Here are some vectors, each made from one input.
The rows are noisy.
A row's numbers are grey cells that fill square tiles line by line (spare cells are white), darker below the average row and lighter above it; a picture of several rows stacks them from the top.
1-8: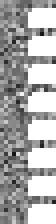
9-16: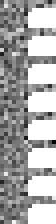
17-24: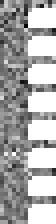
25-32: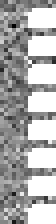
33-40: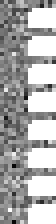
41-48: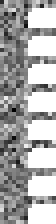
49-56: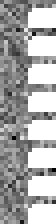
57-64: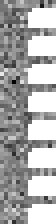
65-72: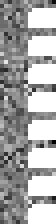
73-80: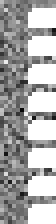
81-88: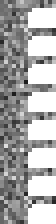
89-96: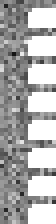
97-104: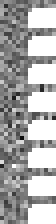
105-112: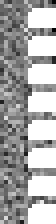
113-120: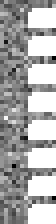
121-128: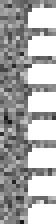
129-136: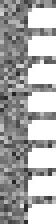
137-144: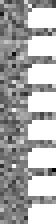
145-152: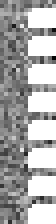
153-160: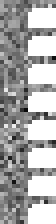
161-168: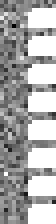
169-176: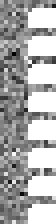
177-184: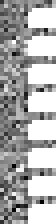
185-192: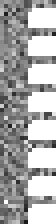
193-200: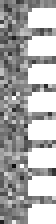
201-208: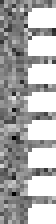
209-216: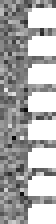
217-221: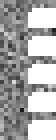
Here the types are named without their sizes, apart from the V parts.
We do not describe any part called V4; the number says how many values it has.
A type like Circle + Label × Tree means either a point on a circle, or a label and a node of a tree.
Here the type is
Bool × Line × (Line + V4).
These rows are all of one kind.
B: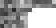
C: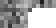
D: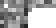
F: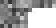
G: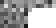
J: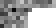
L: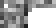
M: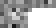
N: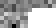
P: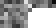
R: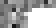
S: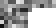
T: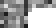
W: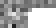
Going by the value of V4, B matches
C, F, J and S.
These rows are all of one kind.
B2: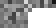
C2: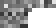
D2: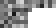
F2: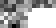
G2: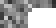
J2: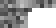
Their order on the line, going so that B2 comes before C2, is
B2, F2, C2, D2, G2, J2.
